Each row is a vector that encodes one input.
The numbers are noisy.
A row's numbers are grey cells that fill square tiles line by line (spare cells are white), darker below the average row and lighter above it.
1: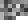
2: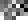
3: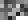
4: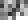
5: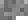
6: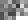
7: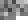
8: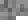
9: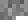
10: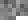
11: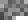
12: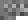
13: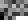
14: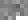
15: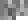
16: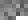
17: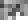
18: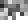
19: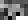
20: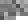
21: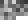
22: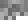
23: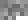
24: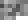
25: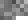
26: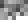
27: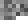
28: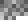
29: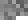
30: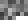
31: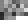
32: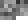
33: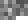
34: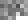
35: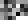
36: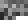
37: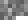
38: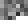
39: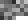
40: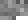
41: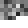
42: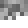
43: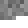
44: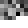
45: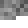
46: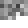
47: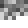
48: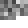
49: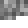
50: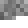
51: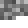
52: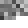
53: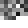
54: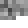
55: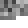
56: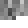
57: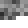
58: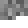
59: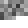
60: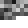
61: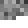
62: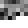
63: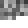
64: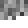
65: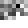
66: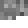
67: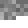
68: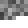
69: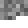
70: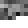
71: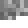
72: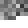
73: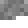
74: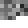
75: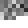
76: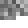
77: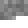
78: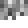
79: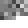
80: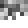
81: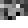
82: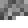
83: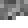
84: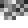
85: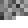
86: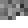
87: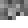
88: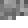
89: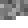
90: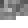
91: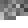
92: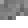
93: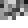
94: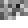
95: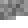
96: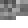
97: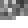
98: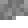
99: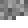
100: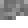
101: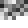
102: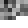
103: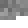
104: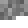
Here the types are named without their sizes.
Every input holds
either a point on a line, or four true/false values.
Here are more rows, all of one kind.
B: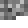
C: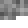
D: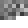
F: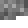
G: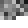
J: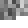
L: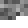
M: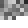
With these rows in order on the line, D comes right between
F and G.
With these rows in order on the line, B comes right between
G and M.
